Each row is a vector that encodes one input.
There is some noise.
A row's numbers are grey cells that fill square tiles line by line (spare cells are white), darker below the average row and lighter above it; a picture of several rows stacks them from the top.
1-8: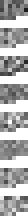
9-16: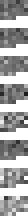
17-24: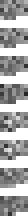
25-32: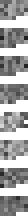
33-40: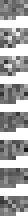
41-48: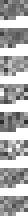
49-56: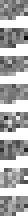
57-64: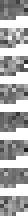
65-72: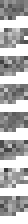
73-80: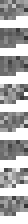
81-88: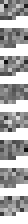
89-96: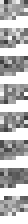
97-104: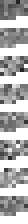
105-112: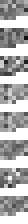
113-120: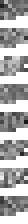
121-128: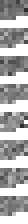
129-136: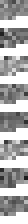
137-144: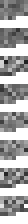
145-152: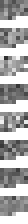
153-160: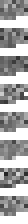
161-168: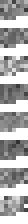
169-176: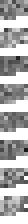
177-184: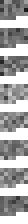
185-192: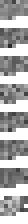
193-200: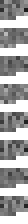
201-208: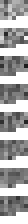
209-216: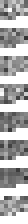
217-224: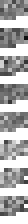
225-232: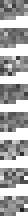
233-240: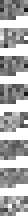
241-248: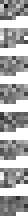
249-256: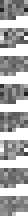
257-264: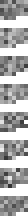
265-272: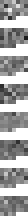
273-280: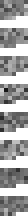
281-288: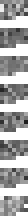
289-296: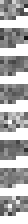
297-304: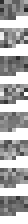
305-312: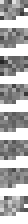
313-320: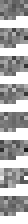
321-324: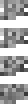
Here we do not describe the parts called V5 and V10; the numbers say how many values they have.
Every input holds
a true/false value and a value of V10, together with either a point on a 6-point circle, or a value of V5.
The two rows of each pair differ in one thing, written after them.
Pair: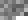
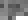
the true/false value
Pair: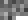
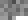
the true/false value
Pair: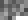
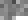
the true/false value
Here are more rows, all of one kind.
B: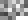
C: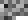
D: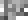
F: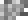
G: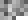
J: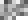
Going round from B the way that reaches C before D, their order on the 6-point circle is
B, C, D, F, J, G.
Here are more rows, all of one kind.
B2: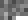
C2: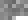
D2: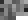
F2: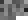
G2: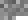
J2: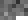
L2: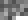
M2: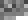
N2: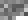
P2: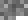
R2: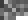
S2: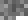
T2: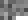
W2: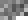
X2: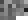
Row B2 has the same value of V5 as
C2, G2, L2 and T2.
